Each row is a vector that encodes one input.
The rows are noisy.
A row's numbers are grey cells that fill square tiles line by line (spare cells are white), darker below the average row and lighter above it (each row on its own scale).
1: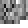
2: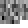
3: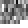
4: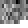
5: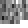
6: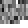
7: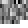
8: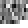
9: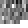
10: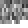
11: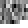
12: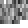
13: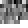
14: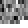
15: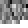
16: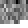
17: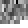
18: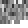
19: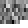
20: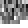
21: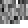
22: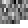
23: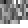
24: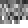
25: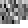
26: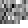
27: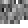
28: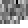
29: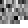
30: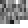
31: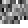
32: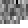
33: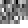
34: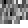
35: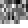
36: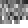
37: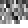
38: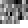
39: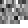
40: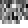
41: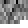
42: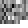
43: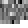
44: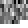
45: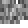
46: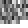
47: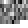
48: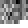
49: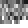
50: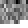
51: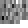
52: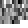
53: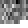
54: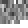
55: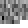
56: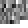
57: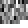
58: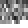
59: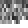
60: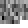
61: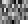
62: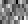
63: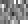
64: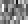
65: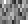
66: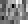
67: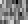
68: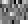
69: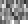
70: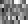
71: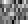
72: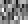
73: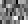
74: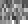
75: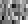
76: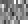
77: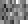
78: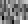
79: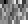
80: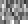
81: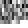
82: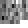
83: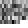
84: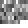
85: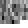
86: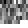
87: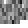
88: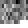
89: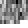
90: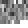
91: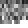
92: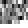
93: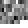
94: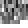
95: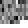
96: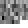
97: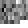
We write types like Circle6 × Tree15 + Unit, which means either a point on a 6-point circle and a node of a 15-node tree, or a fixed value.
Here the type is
Bool × Bool × Bool × Tree7 × (Tree7 + Unit).
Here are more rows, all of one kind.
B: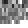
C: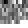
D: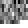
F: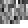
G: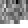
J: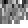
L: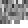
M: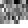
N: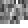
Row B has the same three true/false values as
C, J and L.
